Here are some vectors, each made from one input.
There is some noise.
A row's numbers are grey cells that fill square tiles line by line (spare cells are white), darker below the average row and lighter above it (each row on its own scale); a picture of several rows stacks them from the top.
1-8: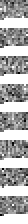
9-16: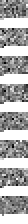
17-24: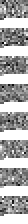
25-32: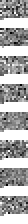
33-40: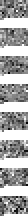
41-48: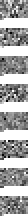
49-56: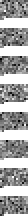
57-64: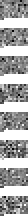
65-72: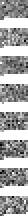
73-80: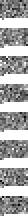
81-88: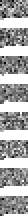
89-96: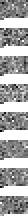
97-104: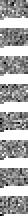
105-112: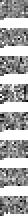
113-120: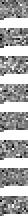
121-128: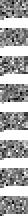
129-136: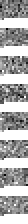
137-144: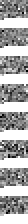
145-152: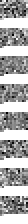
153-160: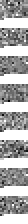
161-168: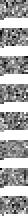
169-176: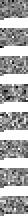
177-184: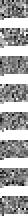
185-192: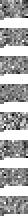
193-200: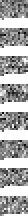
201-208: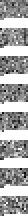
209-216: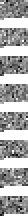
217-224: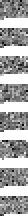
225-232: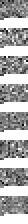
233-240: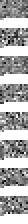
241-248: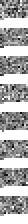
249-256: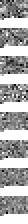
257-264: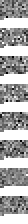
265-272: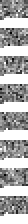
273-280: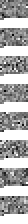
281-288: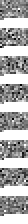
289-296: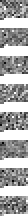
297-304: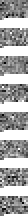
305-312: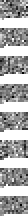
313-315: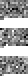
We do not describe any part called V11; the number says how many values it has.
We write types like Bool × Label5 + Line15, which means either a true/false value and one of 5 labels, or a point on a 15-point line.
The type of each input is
((Bool × Bool × Bool × Bool × Bool + Unit) × Tree10 + Tree13) × V11 × V11.
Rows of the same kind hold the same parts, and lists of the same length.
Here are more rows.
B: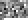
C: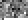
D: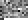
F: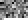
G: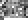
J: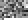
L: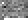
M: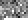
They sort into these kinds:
B, F, G, J, M
C
D, L

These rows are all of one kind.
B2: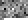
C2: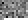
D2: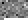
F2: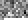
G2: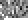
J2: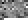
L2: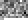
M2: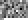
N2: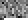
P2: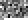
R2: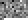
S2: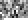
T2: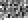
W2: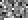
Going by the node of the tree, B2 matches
D2, G2 and J2.
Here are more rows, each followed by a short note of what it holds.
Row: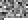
a node of a 10-node tree, five true/false values and two values of V11
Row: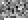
a node of a 10-node tree and two values of V11
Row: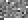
a node of a 10-node tree and two values of V11
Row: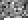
a node of a 10-node tree and two values of V11
